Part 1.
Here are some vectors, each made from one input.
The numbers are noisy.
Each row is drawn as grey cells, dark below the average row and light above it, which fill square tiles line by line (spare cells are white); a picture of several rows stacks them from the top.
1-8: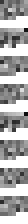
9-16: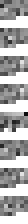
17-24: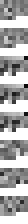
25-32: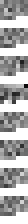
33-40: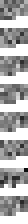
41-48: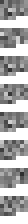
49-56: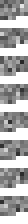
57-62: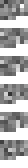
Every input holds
either a fixed value, or three true/false values.
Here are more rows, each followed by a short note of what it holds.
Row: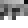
a fixed value
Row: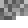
three true/false values
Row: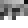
a fixed value
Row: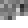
three true/false values
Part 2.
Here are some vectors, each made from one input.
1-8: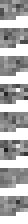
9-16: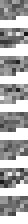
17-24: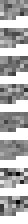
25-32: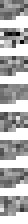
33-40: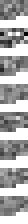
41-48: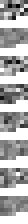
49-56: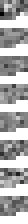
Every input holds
one of 7 labels.
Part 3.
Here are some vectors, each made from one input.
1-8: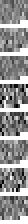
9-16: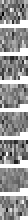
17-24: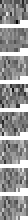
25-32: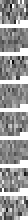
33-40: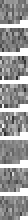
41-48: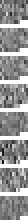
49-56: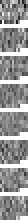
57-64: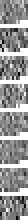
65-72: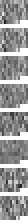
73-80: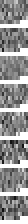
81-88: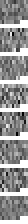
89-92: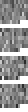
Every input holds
either a fixed value, or a node of an 11-node tree.
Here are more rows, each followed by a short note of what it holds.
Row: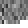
a node of an 11-node tree
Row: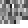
a node of an 11-node tree
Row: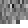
a node of an 11-node tree
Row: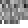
a node of an 11-node tree
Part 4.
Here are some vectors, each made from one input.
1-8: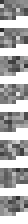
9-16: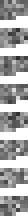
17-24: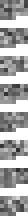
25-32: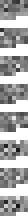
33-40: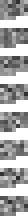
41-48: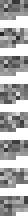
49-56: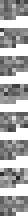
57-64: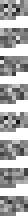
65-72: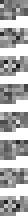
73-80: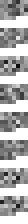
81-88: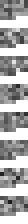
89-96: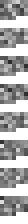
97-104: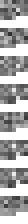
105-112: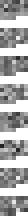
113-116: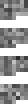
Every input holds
a point on a 14-point line.
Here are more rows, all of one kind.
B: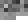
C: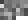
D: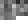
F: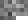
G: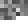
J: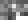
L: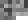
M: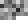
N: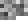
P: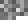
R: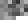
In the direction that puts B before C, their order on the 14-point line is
M, N, F, L, B, R, C, P, G, D, J.
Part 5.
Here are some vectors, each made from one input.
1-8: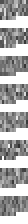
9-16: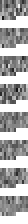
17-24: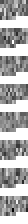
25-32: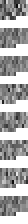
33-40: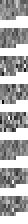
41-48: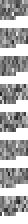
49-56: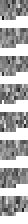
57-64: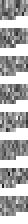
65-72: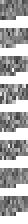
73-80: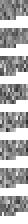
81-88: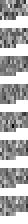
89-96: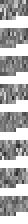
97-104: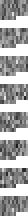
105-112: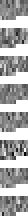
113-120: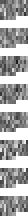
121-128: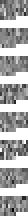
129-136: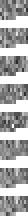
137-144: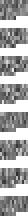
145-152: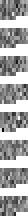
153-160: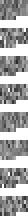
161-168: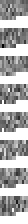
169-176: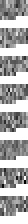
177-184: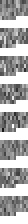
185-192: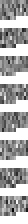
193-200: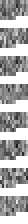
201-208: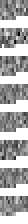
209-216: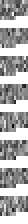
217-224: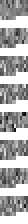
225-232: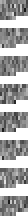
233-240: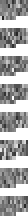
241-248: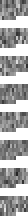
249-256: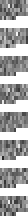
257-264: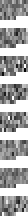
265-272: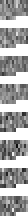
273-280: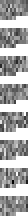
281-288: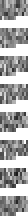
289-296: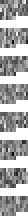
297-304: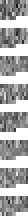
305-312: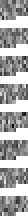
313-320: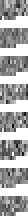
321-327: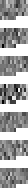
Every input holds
a point on a 10-point line.
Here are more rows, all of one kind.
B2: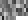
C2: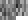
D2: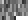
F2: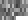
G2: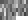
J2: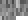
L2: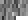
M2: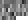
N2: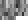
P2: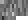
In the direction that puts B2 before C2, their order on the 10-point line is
G2, B2, J2, M2, D2, P2, L2, C2, N2, F2.
